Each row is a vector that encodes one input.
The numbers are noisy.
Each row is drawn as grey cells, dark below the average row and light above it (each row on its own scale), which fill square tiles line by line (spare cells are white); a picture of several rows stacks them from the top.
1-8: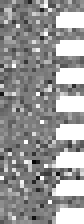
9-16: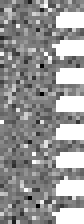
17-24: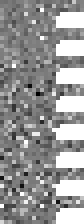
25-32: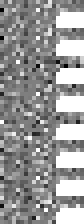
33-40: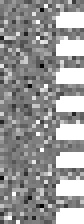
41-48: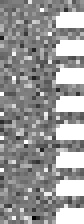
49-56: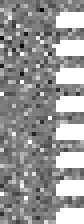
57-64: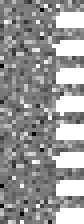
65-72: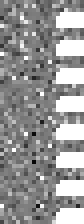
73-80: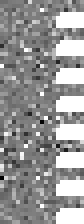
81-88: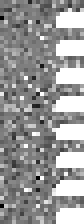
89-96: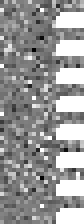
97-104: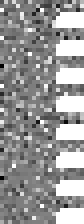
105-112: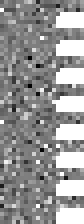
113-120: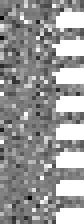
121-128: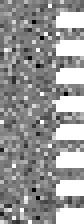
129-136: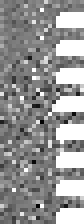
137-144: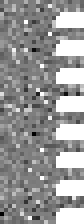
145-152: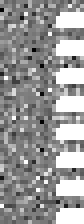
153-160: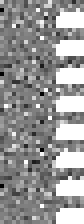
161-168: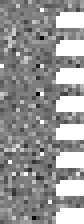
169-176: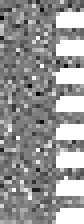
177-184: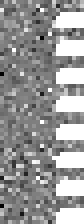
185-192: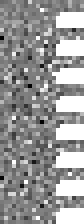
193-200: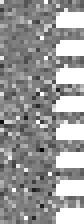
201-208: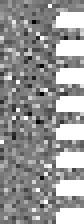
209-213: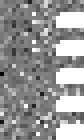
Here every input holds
one of 6 labels and a point on a 5-point line, together with either one of 6 labels, or a node of a 9-node tree.
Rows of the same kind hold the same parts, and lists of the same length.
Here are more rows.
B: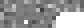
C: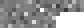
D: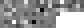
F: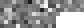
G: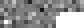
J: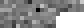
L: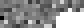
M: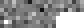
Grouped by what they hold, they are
B, D
C, F, G, J, L, M

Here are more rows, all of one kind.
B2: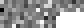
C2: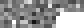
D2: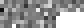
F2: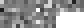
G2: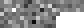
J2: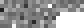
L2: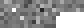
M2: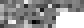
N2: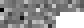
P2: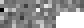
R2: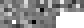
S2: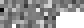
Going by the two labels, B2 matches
D2, J2 and S2.
